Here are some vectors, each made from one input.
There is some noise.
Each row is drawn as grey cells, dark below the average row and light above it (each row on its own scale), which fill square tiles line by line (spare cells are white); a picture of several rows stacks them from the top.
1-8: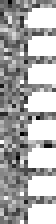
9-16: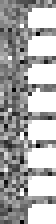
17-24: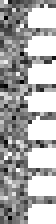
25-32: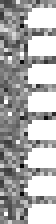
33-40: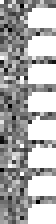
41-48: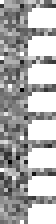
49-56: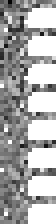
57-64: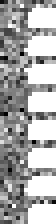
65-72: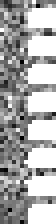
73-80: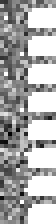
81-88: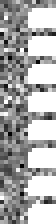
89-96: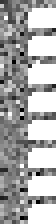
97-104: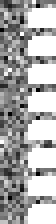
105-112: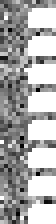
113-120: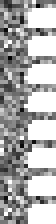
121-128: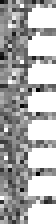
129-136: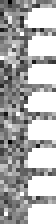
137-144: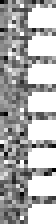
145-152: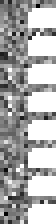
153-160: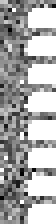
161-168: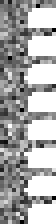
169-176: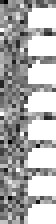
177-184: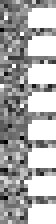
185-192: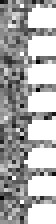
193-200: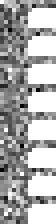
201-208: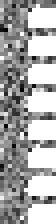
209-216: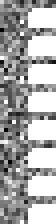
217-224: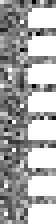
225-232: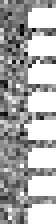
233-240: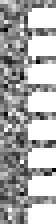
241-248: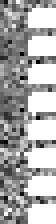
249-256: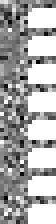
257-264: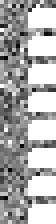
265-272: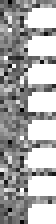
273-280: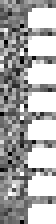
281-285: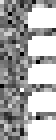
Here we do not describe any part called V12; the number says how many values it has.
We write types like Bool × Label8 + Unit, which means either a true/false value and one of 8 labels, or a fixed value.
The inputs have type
Bool × Bool × Bool × Bool + (Tree9 + Unit) × V12.
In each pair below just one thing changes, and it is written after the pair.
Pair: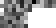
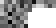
the node of the tree
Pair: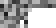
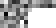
the node of the tree
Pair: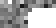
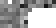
the node of the tree
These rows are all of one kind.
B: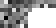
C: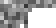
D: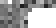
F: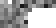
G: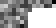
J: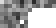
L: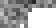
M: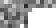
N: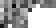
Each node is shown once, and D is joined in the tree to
B.
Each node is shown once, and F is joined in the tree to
L, M and N.
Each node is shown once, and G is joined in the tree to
J.
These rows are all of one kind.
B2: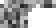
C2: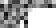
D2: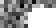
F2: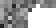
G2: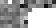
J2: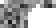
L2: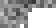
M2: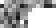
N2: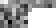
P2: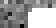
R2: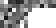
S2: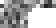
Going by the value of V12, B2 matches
J2, M2 and S2.
